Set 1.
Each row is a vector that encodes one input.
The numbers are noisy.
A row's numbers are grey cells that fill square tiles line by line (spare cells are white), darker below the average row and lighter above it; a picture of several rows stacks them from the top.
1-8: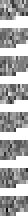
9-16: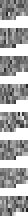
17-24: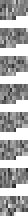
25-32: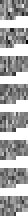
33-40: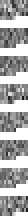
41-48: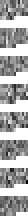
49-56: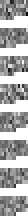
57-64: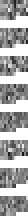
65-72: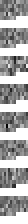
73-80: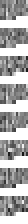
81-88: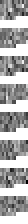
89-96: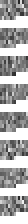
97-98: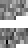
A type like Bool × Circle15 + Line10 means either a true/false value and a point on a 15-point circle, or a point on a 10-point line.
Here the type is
Bool × Bool × Bool × Bool + Label8.
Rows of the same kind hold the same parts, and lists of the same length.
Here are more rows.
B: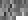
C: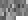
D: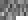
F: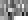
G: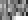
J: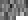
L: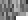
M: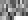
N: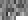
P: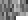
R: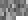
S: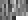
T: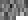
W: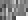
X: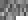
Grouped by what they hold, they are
B, C, D, J, L, N, P, R, S, T, W, X
F, G, M

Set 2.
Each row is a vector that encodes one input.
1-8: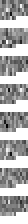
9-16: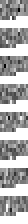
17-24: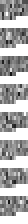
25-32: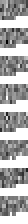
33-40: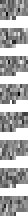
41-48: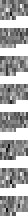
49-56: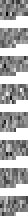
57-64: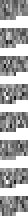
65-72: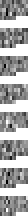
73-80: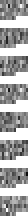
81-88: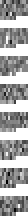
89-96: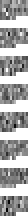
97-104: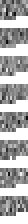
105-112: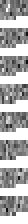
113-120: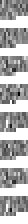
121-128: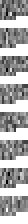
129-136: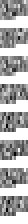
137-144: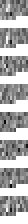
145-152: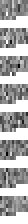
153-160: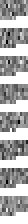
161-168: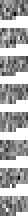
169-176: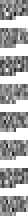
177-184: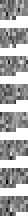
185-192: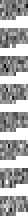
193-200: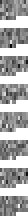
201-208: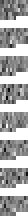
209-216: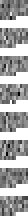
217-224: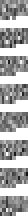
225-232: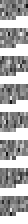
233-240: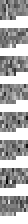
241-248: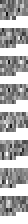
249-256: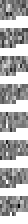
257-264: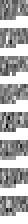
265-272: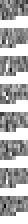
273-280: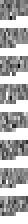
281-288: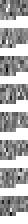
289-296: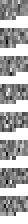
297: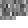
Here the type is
(Bool × Bool × Bool × Bool + Unit) × Label8.
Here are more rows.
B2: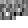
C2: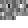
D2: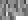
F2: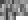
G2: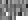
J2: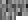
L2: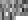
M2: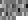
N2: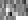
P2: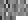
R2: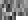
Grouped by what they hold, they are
B2, D2, F2, G2, J2, L2, N2, P2, R2
C2, M2

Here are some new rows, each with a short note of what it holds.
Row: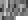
one of 8 labels
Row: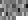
one of 8 labels
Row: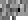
one of 8 labels
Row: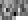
one of 8 labels and four true/false values
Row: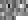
one of 8 labels
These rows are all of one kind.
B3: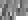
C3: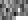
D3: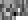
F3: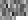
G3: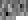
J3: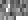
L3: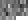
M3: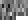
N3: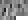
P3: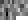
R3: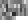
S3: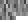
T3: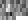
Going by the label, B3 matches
F3 and R3.
